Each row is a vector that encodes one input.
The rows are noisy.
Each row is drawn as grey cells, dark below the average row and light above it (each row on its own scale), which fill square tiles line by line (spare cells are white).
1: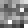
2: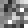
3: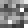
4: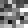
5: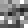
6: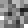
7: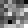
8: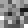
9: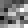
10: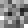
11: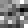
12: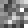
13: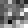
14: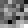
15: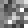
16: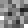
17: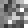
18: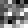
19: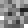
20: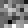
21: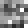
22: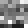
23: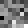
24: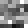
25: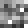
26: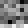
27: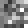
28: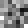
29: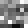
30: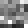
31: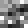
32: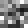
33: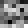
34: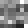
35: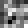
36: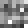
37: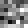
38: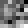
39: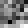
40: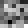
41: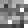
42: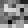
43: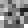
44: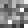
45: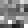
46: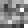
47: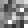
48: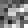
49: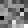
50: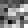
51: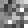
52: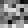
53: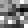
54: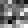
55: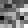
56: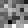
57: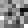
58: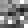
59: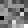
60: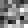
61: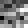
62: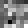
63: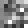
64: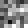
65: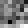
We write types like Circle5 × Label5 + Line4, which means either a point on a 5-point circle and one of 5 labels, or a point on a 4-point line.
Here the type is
List2(Line5).
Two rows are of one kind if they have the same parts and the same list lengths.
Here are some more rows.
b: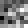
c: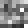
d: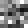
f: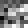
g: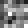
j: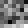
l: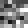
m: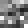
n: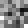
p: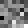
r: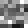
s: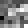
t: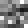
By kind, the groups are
b, f, g, j, l, s
c, d, m, n, r, t
p

